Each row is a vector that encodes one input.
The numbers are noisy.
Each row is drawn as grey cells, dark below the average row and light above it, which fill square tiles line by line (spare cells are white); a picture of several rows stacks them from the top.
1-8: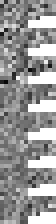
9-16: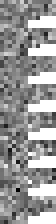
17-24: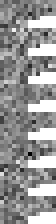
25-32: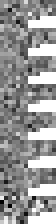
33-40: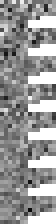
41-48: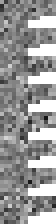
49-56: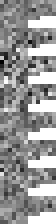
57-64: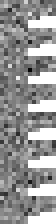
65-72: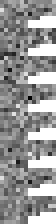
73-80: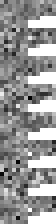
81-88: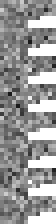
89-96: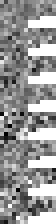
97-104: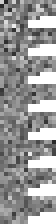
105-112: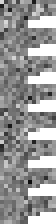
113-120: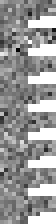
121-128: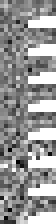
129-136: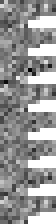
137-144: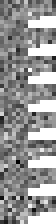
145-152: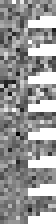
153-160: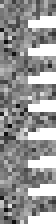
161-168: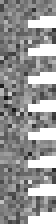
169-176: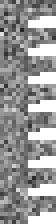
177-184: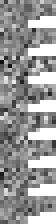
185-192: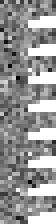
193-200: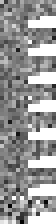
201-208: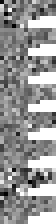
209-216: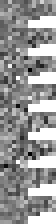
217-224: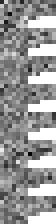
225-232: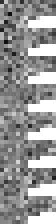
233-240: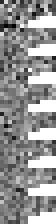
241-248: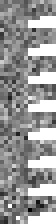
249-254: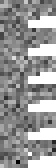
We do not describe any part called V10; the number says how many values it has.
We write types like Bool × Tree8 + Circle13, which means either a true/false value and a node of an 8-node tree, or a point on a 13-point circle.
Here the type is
Bool × (Line4 + Line5) + V10.
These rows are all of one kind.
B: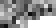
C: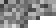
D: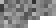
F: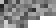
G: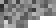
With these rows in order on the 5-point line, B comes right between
C and F.
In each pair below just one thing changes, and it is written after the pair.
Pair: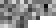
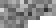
the true/false value
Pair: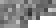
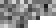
the place on the 4-point line
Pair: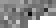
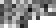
the true/false value
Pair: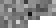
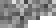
the place on the 4-point line
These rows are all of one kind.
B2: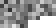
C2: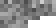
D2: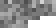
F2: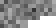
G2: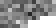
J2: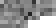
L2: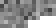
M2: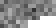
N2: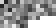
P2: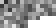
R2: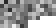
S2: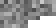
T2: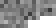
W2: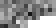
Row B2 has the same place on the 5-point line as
C2, D2, R2 and S2.
